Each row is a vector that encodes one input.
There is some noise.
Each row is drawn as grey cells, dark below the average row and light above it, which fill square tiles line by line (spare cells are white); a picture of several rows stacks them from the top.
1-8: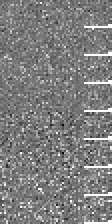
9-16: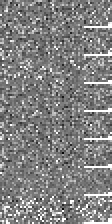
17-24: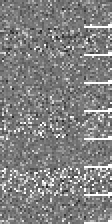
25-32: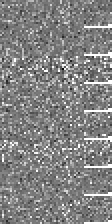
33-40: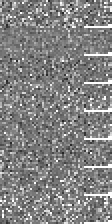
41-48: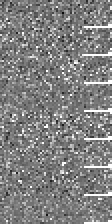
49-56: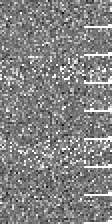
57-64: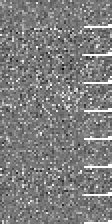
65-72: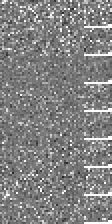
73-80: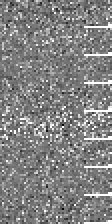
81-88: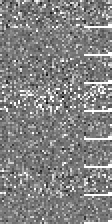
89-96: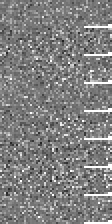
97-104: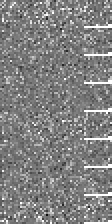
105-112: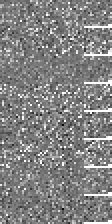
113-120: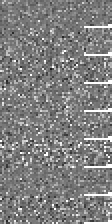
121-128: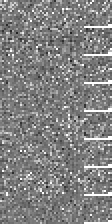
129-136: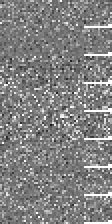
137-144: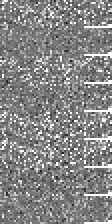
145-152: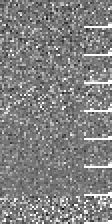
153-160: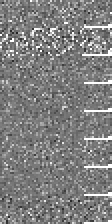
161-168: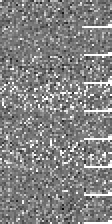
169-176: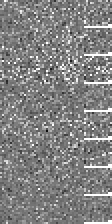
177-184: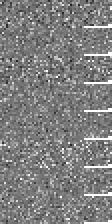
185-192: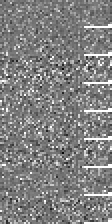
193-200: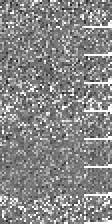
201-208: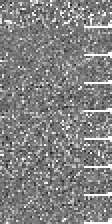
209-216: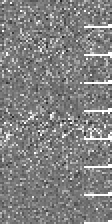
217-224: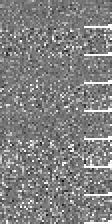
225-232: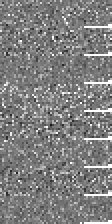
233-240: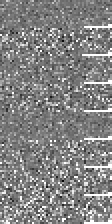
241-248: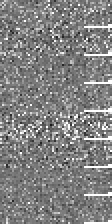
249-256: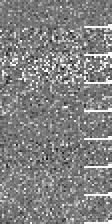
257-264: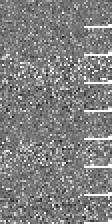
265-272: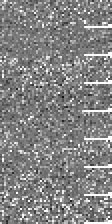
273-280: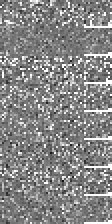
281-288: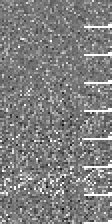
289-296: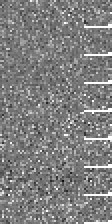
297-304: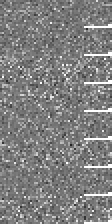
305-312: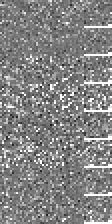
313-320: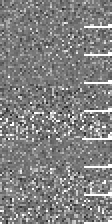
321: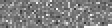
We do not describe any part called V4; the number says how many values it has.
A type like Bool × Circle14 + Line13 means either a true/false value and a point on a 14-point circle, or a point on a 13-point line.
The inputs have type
(Circle14 + Unit) × V4 + Line6.
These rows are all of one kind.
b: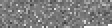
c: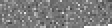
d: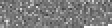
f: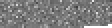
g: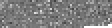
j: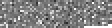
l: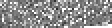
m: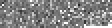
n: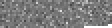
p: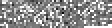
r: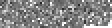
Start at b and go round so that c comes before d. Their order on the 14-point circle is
b, g, c, j, d, n, m, l, r, p, f.
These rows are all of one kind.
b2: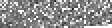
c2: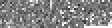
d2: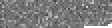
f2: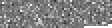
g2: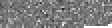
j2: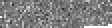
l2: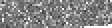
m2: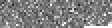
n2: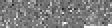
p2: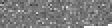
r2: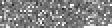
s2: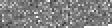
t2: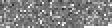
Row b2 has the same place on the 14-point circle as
r2 and t2.
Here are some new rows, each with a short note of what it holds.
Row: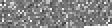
a point on a 14-point circle and a value of V4
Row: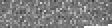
a value of V4
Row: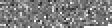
a point on a 6-point line
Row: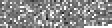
a value of V4
